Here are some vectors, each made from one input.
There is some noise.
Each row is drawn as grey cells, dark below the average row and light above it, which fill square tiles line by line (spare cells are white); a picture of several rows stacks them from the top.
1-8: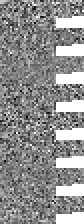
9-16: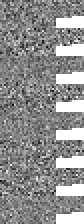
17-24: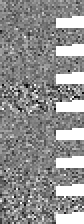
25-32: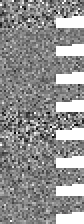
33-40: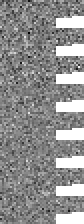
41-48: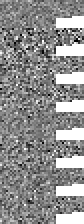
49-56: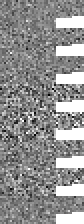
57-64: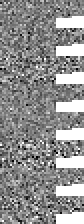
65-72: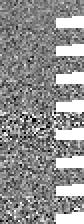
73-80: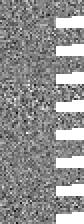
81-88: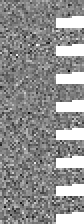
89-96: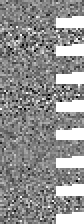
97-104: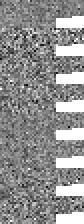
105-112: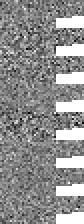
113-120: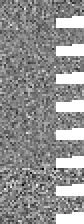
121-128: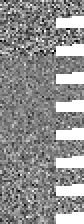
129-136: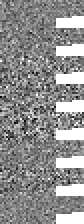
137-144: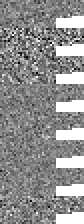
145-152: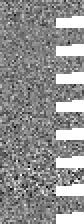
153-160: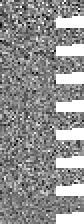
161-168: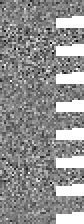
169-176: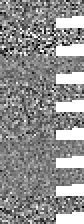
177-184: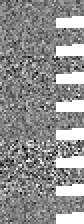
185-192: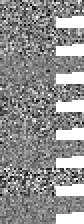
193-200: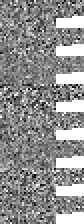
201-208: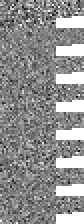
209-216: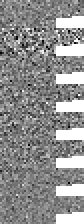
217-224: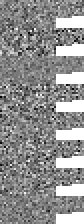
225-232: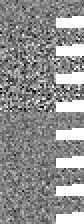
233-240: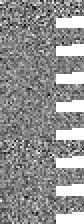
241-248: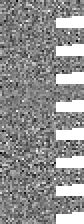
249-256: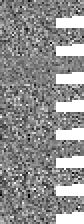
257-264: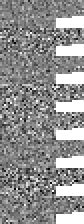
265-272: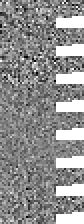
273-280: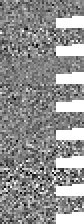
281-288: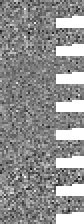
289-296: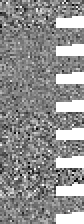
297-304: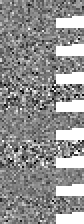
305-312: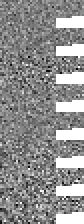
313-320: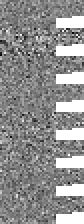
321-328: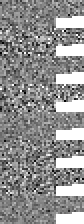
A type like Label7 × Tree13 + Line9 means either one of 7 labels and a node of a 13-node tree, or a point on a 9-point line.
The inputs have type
Bool × (Circle10 + Line8) + Line4.
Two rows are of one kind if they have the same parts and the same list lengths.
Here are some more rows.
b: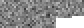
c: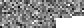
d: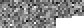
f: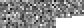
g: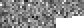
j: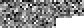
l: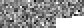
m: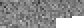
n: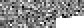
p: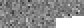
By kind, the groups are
b, j, p
c, g
d, f, l, m, n

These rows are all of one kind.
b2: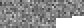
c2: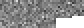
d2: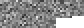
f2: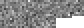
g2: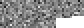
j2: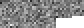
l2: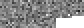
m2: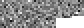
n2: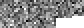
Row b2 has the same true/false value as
g2, j2 and n2.
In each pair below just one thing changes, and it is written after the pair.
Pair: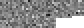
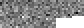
the place on the 8-point line
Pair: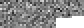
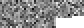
the place on the 8-point line
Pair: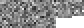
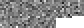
the place on the 8-point line
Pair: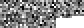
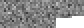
the place on the 8-point line
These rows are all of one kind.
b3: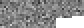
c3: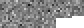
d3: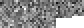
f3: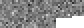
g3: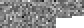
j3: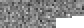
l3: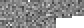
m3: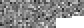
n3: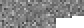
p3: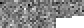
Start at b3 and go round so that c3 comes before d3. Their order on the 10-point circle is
b3, f3, j3, g3, l3, n3, m3, c3, p3, d3.
